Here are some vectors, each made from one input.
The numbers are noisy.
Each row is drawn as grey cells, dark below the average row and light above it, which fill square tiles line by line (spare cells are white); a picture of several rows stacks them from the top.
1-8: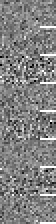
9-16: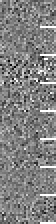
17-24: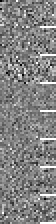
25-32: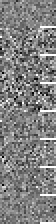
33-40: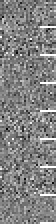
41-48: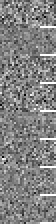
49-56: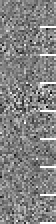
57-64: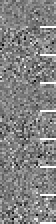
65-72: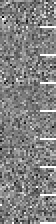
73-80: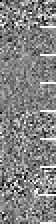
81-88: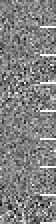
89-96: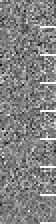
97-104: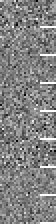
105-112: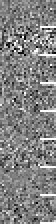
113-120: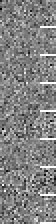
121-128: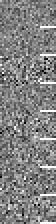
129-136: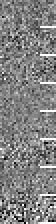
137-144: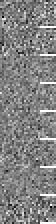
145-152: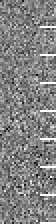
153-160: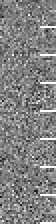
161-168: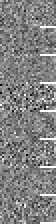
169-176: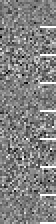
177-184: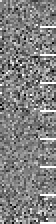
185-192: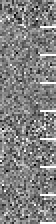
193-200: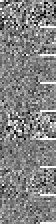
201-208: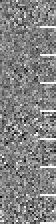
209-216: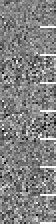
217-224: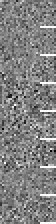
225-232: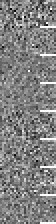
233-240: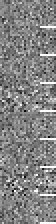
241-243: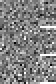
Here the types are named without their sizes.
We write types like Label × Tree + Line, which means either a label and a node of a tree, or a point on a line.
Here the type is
(Bool × Label + Unit) × Label + Line.
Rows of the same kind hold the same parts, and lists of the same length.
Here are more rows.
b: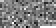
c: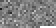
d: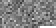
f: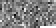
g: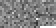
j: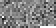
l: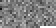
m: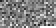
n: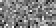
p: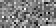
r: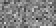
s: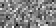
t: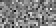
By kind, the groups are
b, f, l, n, p, s
c, d, g, m
j, r, t

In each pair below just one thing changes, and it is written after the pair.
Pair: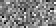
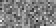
one of the two labels
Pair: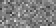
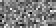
one of the two labels
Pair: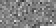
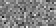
one of the two labels
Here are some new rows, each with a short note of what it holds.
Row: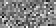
two labels and a true/false value
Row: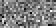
two labels and a true/false value
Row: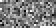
a point on a line
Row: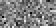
a label
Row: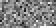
a point on a line
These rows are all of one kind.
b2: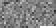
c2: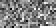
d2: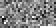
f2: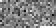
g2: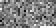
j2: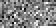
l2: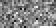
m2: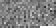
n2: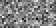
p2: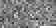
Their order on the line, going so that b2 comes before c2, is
b2, c2, l2, n2, g2, m2, f2, d2, j2, p2.
